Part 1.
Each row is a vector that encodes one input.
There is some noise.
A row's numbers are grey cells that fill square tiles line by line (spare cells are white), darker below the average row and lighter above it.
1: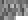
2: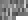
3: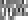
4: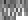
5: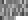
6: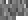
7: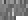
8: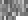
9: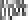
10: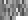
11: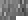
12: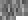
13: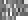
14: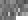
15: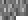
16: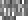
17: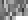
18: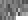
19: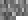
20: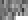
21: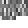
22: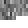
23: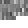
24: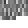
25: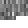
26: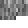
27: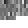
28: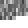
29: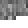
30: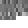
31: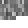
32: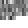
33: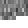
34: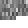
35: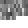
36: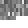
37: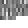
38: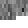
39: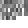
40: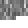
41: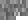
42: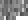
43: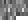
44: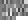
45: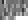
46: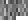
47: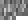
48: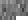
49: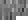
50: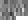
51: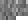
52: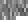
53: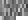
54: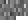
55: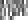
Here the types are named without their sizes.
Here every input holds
four true/false values.
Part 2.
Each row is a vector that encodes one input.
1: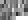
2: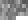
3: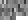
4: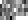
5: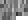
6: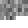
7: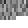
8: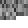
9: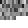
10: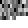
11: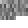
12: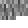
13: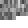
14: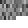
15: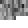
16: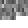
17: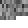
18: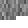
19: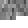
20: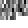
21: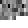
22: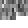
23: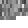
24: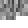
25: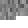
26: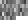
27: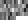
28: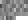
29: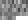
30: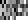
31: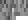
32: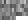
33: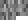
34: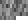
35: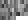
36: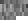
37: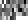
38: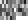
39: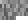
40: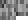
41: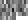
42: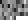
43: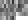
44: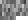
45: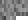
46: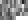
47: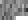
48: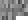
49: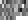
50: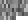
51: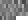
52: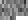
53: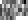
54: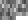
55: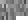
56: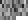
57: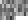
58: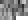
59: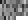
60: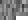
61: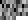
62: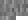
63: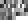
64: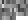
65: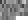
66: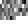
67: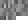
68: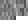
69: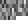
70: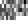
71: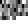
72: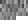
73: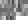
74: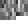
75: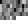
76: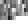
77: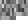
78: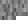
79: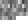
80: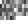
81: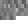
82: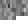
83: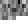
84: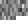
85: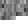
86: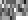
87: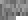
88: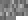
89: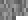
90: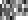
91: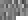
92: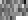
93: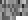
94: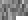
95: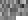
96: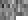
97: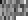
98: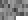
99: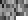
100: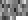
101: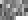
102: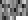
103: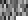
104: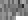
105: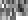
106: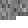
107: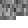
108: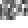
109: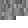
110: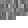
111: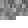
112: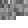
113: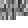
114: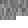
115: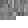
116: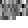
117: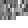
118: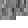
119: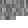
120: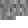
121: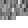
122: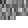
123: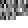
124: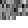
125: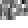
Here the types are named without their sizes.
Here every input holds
a point on a circle.
